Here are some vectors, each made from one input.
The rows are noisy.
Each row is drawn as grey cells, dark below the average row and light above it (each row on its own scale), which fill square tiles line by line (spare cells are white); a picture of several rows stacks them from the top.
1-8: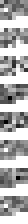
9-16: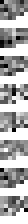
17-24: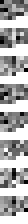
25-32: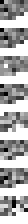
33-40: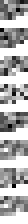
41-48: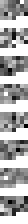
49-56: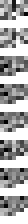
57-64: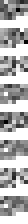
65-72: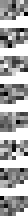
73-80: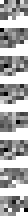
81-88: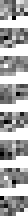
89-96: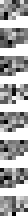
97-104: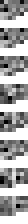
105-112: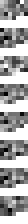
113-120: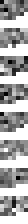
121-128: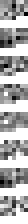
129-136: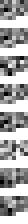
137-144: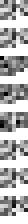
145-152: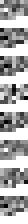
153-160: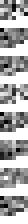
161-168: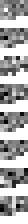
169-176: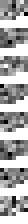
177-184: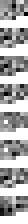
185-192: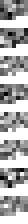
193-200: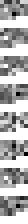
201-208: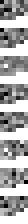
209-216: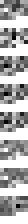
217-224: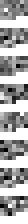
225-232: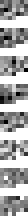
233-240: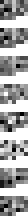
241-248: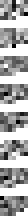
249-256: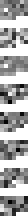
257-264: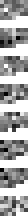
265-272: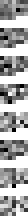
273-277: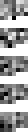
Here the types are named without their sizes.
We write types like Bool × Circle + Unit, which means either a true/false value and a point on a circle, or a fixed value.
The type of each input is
Bool × Bool × Bool × Bool + List(Line).
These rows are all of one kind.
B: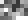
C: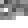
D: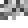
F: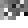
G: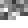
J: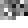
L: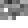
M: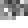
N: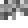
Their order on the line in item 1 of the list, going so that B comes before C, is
G, B, C, N, D, L, M, J, F.
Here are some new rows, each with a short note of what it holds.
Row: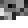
the empty list
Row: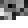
the empty list
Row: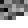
four true/false values
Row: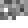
a list of two items
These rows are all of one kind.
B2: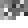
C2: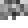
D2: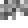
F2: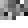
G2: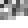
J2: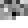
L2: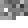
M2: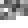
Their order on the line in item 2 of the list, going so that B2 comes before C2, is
M2, G2, J2, B2, L2, C2, F2, D2.
